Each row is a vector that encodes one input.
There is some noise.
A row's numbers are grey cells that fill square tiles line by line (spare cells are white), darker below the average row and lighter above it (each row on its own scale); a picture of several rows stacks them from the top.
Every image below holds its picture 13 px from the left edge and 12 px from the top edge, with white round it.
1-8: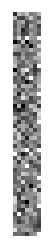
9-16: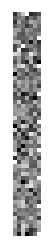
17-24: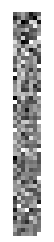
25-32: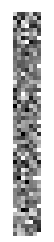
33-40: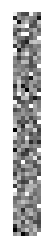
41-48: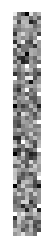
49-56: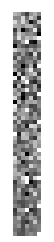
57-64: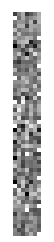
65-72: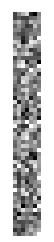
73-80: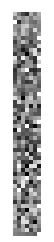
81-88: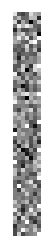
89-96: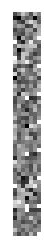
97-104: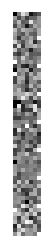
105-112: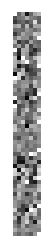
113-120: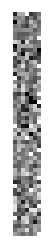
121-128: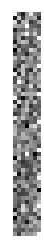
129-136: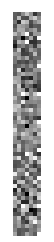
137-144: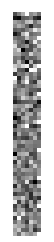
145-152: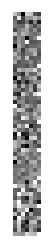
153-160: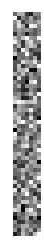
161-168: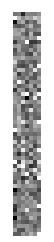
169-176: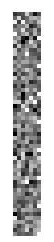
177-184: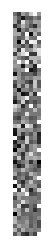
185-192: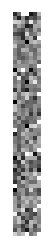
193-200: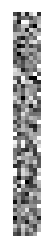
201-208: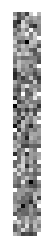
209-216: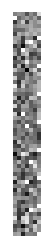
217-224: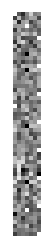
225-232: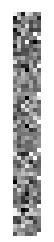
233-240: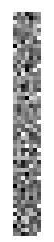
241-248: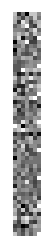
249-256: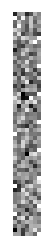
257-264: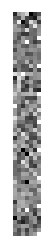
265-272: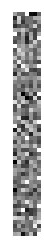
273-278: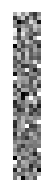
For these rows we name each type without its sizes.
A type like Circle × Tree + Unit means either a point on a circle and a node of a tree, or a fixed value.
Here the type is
Circle × (Circle + Unit) × Line.
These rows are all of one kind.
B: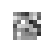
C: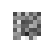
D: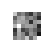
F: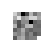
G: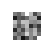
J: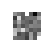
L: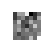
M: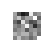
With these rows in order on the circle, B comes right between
G and M.
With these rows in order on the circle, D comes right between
C and L.
